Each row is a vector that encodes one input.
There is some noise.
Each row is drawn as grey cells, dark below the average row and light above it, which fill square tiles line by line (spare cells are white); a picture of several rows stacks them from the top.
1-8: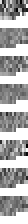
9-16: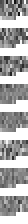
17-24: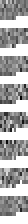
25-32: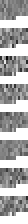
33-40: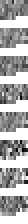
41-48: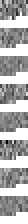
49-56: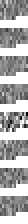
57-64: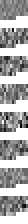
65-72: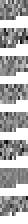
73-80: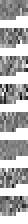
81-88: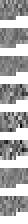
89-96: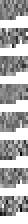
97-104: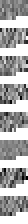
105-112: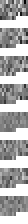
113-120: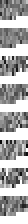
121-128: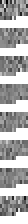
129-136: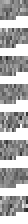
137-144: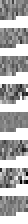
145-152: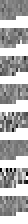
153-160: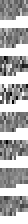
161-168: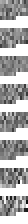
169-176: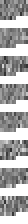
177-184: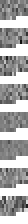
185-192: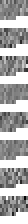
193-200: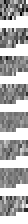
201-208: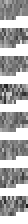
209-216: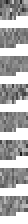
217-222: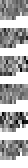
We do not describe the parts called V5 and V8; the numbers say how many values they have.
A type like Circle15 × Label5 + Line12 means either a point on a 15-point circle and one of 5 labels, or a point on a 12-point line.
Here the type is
(Line6 × V5 + V8) × Line7 + Line9.
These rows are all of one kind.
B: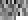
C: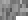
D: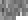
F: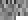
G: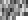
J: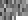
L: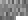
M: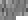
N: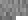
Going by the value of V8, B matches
F, G and M.
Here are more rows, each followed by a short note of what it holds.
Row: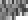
a point on a 9-point line
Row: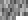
a point on a 7-point line and a value of V8
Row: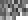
a point on a 9-point line
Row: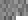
a point on a 7-point line and a value of V8
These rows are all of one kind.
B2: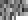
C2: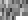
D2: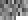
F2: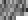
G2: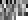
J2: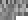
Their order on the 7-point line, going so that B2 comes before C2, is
B2, J2, D2, C2, F2, G2.
